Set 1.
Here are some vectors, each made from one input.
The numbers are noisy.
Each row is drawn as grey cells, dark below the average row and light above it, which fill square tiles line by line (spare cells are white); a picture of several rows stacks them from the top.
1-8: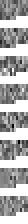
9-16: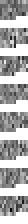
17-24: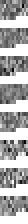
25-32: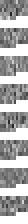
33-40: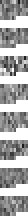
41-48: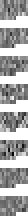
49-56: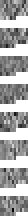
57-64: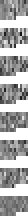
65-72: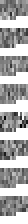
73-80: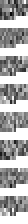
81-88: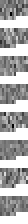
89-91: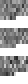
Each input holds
a node of a 15-node tree.
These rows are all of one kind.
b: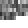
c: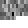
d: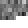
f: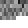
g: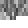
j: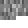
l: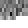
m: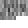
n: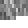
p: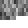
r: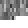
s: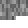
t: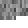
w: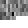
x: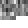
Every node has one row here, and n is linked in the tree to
p.
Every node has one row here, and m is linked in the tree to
w.
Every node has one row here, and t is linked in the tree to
f, p and w.
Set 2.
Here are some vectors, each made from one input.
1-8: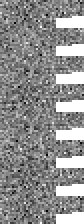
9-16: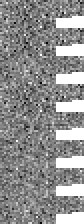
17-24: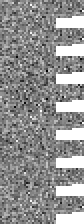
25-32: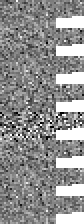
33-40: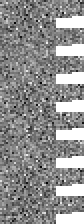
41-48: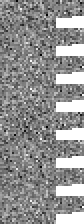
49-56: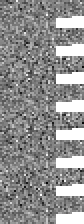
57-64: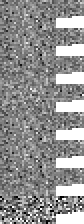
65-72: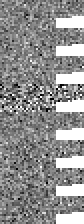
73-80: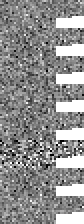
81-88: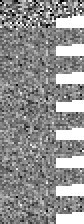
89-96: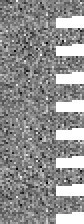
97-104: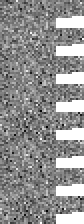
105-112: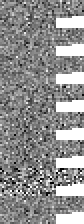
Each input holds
either a fixed value, or three true/false values.
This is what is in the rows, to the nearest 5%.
About 5% of them hold a fixed value. The rest hold three true/false values.
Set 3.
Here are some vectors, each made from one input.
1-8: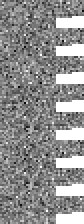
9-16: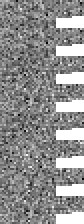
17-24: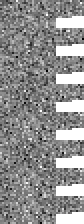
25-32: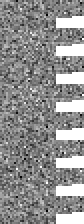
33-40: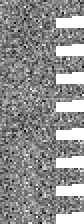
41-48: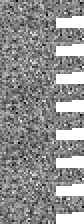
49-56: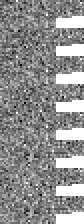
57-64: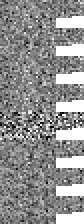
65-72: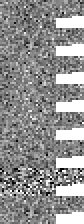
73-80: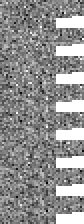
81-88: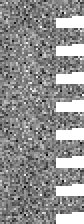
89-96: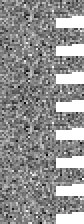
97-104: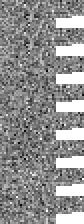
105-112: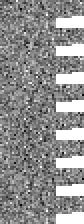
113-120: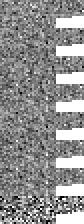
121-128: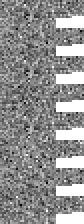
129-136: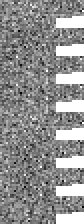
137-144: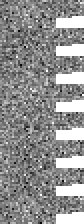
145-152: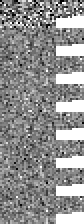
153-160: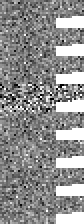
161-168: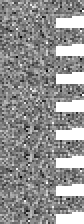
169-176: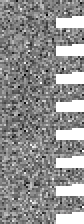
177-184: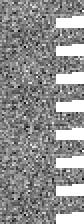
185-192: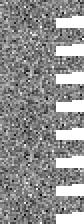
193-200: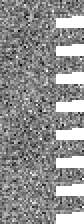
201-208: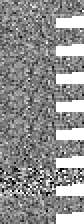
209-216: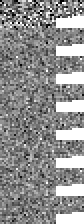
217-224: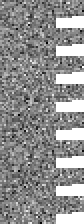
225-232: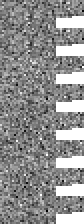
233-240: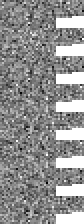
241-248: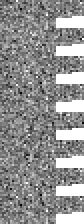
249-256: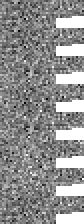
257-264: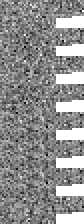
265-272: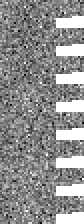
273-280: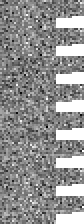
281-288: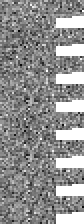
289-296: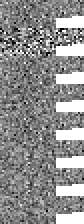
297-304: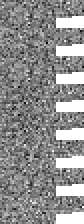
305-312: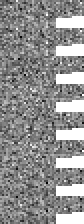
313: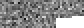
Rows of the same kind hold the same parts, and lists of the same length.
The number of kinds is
2.
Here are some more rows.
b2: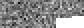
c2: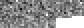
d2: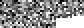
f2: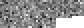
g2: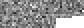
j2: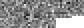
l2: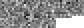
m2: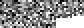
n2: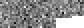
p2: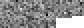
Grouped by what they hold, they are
b2, c2, f2, g2, j2, l2, n2, p2
d2, m2

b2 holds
three true/false values.
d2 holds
a fixed value.
